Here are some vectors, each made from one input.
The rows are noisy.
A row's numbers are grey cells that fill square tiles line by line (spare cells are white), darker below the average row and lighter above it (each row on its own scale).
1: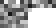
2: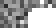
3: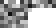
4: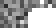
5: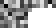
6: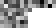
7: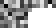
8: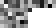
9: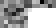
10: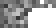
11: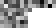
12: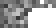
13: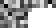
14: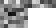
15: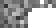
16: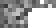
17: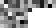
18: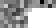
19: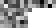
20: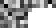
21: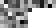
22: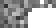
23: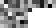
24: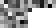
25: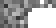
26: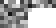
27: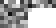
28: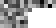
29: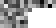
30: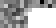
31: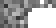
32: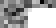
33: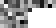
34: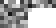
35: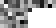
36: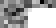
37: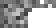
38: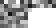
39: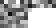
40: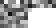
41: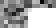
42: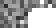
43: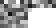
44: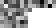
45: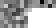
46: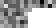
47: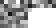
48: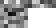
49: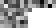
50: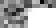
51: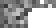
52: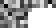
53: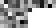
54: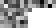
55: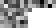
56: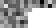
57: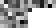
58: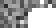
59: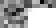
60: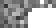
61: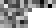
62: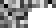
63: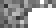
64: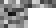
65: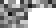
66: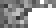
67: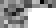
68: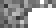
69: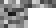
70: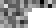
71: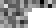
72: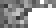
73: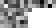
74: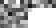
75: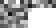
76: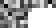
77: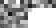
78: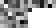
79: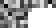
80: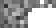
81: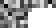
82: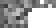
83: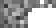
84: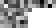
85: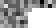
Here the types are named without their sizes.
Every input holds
a point on a line.
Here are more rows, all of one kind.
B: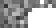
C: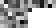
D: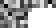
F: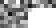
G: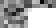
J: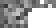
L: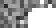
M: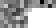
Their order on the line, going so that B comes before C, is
J, B, L, D, F, G, M, C.
